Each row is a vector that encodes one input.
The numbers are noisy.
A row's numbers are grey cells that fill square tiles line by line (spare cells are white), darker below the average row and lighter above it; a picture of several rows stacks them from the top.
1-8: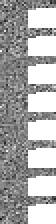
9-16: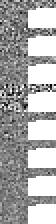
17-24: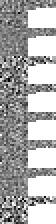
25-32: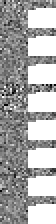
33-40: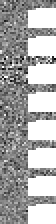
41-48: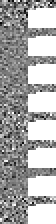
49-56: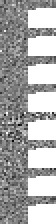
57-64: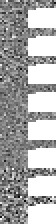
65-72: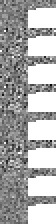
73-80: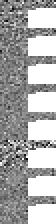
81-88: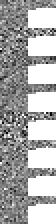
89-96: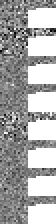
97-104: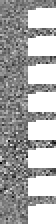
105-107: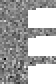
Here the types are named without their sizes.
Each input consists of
a true/false value, together with either a point on a line, or a node of a tree.
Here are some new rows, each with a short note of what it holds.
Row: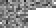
a point on a line and a true/false value
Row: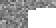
a point on a line and a true/false value
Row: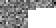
a node of a tree and a true/false value
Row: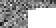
a node of a tree and a true/false value
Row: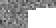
a node of a tree and a true/false value
